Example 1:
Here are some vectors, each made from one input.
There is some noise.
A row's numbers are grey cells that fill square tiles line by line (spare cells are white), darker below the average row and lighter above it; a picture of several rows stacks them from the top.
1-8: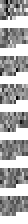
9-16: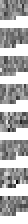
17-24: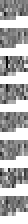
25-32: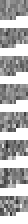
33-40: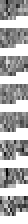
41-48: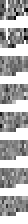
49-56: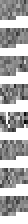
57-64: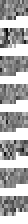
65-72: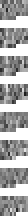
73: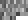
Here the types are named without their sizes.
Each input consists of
a label, together with either a fixed value, or three true/false values.
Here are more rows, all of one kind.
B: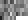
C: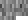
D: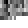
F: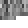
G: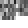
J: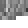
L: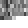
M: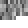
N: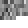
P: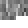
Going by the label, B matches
C and N.
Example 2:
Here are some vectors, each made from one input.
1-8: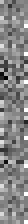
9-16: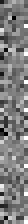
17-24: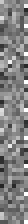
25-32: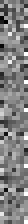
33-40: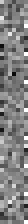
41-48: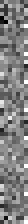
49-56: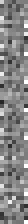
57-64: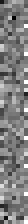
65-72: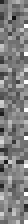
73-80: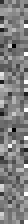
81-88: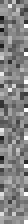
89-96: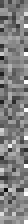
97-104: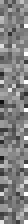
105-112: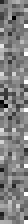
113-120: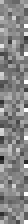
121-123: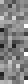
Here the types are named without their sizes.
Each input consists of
a true/false value, together with either a fixed value, or a node of a tree.
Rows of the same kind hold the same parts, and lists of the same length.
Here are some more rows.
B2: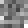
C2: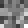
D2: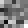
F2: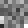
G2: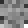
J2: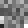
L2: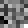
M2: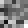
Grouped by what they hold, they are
B2, C2, F2, G2, J2
D2, L2, M2

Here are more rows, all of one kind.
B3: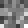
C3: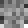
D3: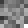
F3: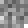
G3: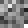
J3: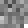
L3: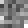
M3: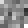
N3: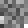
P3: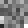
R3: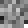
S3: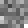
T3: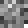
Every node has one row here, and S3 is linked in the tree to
J3 and N3.
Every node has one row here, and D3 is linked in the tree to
B3 and C3.
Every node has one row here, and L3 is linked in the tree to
B3.
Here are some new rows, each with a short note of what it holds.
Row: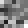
a true/false value
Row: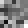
a true/false value
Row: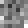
a node of a tree and a true/false value
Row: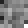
a node of a tree and a true/false value
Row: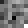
a node of a tree and a true/false value
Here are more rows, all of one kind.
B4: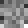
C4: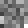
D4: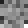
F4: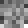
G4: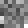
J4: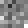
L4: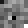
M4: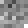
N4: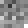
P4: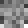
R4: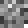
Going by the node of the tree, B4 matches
F4, M4, N4 and P4.
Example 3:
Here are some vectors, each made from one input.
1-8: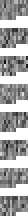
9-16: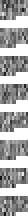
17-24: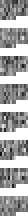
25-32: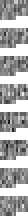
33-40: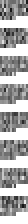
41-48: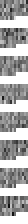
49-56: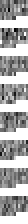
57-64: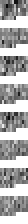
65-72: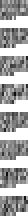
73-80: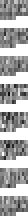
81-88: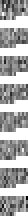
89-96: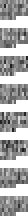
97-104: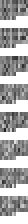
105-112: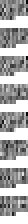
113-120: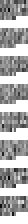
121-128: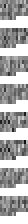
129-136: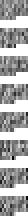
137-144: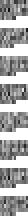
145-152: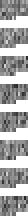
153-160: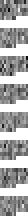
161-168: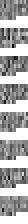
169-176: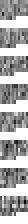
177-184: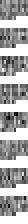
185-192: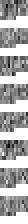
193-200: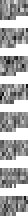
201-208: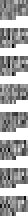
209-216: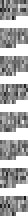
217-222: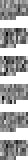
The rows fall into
2 kinds.
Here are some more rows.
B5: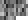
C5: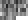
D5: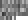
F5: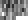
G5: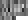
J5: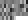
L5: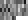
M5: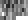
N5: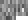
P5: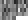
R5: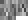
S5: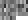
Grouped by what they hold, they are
B5, C5, F5, G5, L5, M5, P5
D5, J5, N5, R5, S5

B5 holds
a point on a 3-point line and a point on a 5-point line.
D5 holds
a point on a 12-point line.
